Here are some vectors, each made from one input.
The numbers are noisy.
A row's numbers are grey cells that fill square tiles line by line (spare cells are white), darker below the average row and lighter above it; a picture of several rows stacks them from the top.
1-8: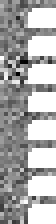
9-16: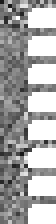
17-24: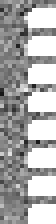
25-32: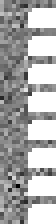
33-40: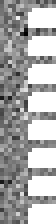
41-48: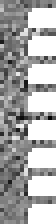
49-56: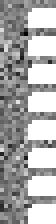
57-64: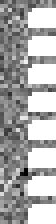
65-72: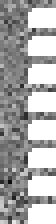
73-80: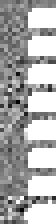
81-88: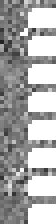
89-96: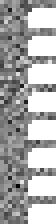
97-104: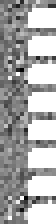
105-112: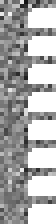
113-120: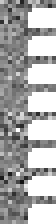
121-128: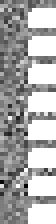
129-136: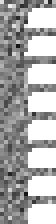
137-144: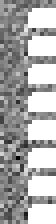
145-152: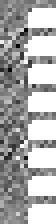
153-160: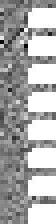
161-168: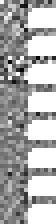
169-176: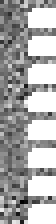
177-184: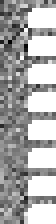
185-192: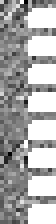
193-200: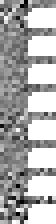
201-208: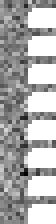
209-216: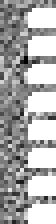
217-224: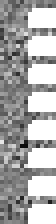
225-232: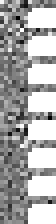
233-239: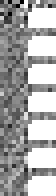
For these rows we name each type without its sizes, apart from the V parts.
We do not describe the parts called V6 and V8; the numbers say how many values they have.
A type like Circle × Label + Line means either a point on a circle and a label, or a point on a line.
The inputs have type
(Bool × Bool × Bool × Bool + V8) × V6 + Label × (Tree + Unit).
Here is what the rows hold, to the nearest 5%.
About 25% of them hold a label, together with either a fixed value, or a node of a tree. The rest hold a value of V6, together with either four true/false values, or a value of V8.
